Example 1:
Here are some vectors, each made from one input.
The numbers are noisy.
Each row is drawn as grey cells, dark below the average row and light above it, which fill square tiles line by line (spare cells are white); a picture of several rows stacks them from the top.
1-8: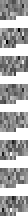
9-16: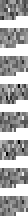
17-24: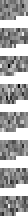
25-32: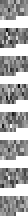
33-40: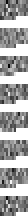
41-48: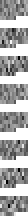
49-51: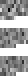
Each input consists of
either a point on a 6-point line, or a node of a 7-node tree.
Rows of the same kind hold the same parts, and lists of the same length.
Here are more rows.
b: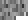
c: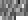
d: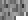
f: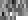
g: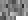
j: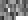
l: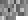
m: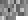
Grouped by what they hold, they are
b, d, f, g, l, m
c, j

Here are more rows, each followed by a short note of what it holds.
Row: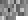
a point on a 6-point line
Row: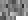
a point on a 6-point line
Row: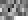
a point on a 6-point line
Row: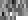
a point on a 6-point line
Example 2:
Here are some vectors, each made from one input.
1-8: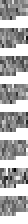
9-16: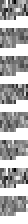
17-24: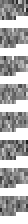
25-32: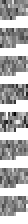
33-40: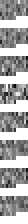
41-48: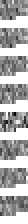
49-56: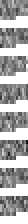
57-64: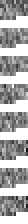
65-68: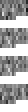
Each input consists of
a list of up to two points on a 5-point line.
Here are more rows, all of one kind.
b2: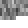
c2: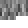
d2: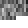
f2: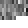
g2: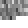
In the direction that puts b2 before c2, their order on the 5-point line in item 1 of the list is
g2, b2, c2, f2, d2.
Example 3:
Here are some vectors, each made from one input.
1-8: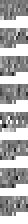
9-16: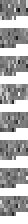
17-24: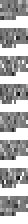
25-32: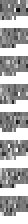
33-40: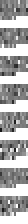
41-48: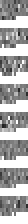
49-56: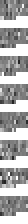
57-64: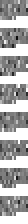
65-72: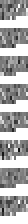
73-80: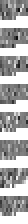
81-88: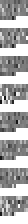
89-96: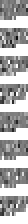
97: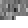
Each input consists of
a true/false value, together with either a fixed value, or a point on a 5-point line and a point on a 7-point line.
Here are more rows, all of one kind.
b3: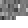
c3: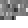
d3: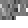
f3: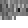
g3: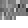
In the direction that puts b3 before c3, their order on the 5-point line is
d3, g3, b3, f3, c3.
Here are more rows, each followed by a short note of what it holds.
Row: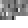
a point on a 5-point line, a point on a 7-point line and a true/false value
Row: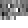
a true/false value
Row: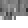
a point on a 5-point line, a point on a 7-point line and a true/false value
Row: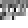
a true/false value
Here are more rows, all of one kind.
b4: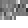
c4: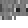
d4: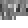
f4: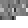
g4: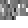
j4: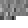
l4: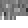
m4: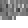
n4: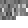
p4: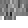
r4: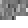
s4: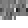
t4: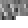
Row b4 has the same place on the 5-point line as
l4, s4 and t4.
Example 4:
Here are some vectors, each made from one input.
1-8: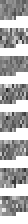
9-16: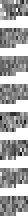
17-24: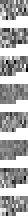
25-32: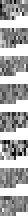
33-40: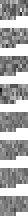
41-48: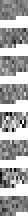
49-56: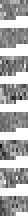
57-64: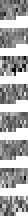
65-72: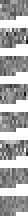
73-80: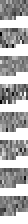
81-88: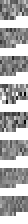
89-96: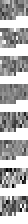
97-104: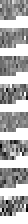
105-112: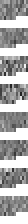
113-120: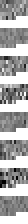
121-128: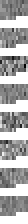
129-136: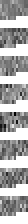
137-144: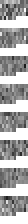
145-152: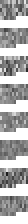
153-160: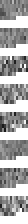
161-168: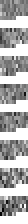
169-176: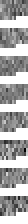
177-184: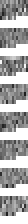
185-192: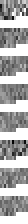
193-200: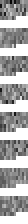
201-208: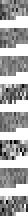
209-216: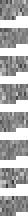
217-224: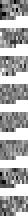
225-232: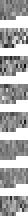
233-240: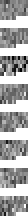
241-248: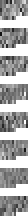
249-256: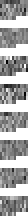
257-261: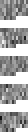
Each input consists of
a true/false value, together with either a fixed value, or a node of an 18-node tree.
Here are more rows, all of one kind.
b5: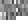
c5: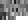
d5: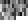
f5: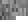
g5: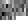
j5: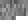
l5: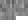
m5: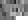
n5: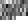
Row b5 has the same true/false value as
g5, j5 and n5.
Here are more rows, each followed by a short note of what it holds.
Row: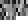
a true/false value
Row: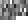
a true/false value
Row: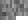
a node of an 18-node tree and a true/false value
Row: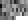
a node of an 18-node tree and a true/false value
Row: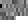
a true/false value
